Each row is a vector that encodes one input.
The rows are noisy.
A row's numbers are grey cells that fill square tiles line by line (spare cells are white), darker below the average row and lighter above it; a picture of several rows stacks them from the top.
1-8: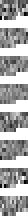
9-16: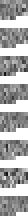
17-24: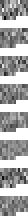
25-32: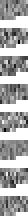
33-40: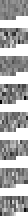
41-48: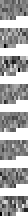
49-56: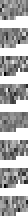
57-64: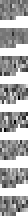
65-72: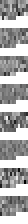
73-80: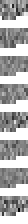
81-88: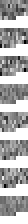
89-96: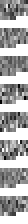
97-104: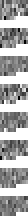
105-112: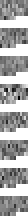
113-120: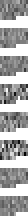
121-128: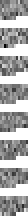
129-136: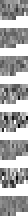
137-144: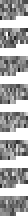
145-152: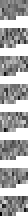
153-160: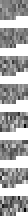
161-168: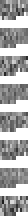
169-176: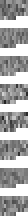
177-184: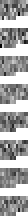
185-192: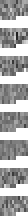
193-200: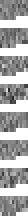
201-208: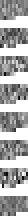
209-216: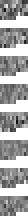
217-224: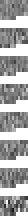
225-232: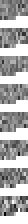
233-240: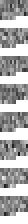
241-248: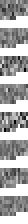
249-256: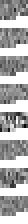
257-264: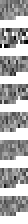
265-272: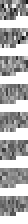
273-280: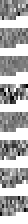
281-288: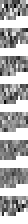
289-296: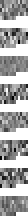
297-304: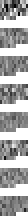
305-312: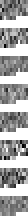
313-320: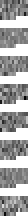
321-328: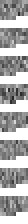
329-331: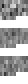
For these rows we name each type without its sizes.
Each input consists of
a list of points on a line.
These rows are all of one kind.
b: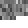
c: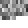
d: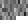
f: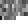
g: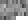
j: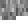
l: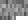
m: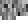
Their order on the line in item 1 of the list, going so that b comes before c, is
m, d, b, j, f, c, l, g.
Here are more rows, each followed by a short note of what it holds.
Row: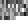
the empty list
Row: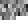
a list of three items
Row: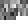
a list of three items
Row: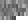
a list of two items
